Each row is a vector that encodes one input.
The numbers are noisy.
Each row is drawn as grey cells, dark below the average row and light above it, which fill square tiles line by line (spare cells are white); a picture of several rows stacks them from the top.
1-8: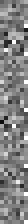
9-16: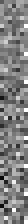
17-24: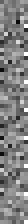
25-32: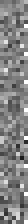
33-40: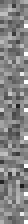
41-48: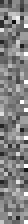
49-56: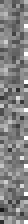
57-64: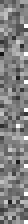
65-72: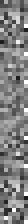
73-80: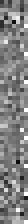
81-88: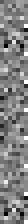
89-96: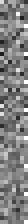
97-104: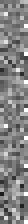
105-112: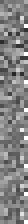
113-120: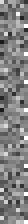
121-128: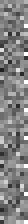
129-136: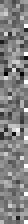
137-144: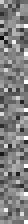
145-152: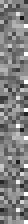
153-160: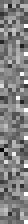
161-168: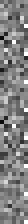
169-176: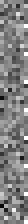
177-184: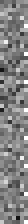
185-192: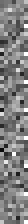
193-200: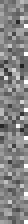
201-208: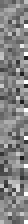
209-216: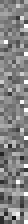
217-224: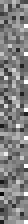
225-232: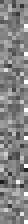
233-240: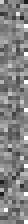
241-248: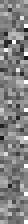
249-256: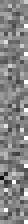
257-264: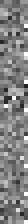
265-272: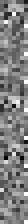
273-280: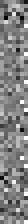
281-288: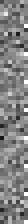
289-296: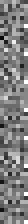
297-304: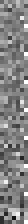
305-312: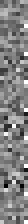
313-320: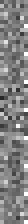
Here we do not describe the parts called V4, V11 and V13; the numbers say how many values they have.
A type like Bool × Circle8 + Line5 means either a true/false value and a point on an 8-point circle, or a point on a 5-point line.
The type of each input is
Bool × (Circle9 + Label10) × V11 + Line7 + V4 × V13.
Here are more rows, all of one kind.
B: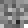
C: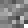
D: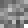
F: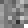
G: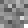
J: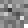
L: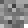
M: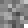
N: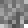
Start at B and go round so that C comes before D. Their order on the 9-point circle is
B, F, L, G, J, M, N, C, D.
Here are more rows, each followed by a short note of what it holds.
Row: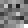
a value of V4 and a value of V13
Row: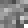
a point on a 9-point circle, a true/false value and a value of V11
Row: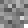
a point on a 9-point circle, a true/false value and a value of V11
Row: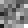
a value of V4 and a value of V13
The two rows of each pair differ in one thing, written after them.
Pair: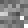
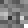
the label
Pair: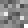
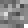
the true/false value
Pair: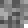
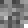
the value of V11
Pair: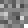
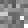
the label
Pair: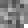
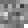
the label
